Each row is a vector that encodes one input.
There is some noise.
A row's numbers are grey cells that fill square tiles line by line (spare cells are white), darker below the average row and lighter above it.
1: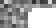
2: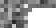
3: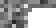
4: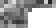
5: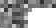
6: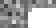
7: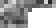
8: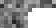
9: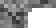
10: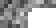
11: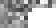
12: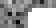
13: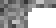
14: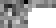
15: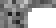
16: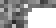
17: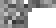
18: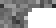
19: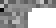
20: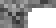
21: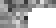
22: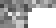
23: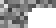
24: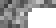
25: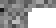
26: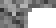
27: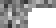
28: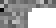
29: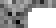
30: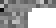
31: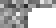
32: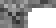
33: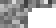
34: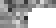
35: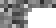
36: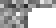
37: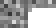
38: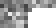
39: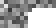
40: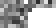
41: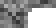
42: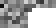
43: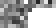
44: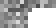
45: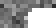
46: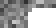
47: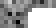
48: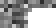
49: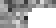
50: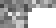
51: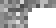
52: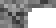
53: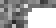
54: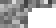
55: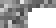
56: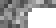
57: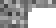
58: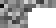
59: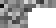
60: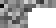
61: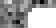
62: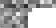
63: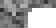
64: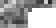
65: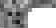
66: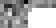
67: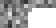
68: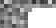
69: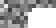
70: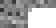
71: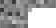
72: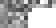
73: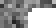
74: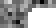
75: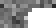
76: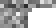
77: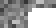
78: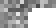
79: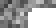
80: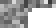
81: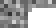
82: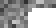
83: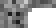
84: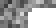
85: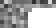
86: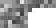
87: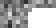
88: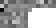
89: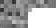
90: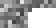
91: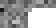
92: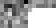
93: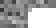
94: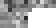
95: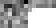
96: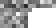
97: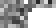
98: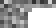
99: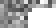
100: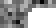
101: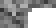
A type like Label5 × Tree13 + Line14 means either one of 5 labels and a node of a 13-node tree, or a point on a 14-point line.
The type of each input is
Bool × (Label6 + Line9).
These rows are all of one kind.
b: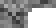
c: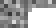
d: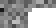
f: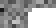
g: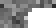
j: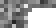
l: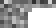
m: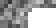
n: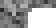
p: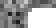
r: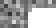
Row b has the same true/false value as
g, j, n and p.
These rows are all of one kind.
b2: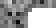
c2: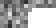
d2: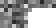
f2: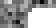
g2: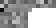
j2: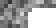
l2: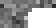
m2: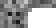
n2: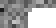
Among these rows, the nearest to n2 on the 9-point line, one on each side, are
g2 and l2.
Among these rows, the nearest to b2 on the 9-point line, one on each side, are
f2 and m2.
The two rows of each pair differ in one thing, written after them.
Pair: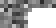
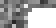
the place on the 9-point line
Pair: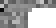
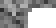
the true/false value
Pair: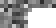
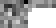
the true/false value
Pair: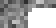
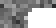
the true/false value
